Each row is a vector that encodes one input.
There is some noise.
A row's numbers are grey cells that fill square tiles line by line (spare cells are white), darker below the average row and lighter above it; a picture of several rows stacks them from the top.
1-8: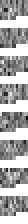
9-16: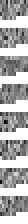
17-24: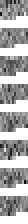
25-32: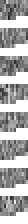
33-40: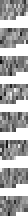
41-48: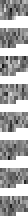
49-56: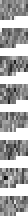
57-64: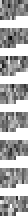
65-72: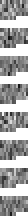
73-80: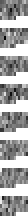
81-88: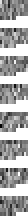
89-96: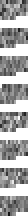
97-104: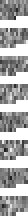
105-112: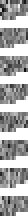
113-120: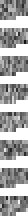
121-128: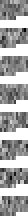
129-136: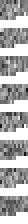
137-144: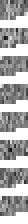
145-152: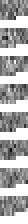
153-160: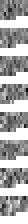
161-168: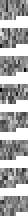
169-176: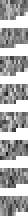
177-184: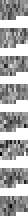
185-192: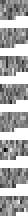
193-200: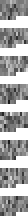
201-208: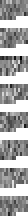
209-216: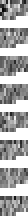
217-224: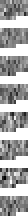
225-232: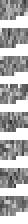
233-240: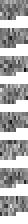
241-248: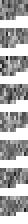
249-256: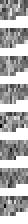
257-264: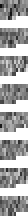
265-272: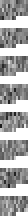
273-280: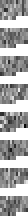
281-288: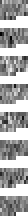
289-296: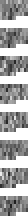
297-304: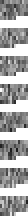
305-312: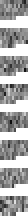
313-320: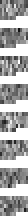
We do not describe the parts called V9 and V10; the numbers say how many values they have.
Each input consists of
either a node of a 7-node tree and a value of V10, or a node of an 8-node tree, or a value of V9.
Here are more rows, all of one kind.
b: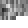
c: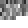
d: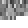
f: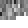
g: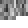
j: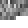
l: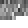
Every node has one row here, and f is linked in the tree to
l.
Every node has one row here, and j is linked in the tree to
c and d.
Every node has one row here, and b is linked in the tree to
d and g.
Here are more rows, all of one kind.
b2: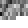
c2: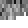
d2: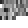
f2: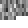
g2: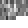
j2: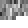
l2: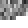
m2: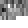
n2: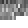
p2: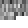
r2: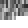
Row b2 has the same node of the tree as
c2 and j2.
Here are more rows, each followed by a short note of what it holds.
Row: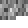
a node of a 7-node tree and a value of V10
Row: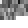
a node of an 8-node tree
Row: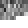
a node of a 7-node tree and a value of V10
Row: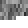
a value of V9
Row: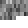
a value of V9
